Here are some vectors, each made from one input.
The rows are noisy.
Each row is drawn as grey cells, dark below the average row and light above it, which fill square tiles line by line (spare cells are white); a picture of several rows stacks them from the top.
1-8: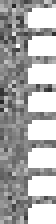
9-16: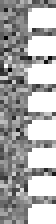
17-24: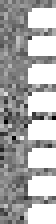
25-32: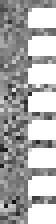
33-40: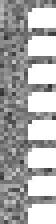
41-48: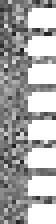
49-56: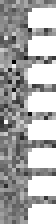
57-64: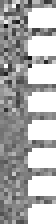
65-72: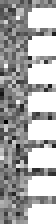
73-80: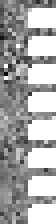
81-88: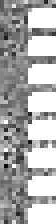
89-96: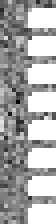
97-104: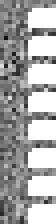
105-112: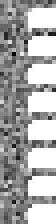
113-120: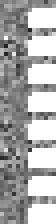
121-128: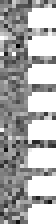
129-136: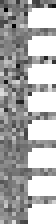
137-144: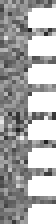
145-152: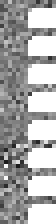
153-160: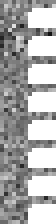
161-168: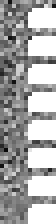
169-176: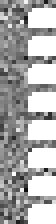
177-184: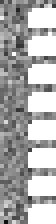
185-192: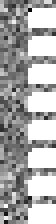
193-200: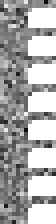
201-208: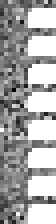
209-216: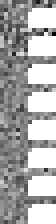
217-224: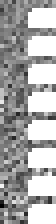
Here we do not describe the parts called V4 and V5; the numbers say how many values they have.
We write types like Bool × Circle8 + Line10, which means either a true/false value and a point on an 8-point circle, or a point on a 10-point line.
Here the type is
Label8 × Label8 + (Line6 + V4) × V5.
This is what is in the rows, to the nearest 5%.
About 45% of them hold two labels (each one of 8). The rest hold a value of V5, together with either a point on a 6-point line, or a value of V4.
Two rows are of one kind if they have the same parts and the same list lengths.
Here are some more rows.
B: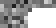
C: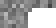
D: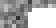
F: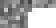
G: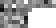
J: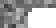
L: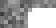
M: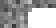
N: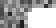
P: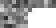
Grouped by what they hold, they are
B, F, J, L, N
C, P
D, G, M

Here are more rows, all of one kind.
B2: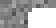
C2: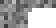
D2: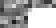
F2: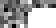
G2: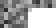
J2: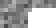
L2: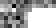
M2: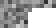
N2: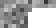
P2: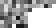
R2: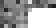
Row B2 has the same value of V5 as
F2, G2, J2 and L2.
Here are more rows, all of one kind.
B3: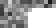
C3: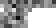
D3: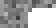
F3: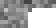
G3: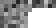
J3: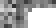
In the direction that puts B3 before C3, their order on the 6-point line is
B3, F3, J3, G3, C3, D3.
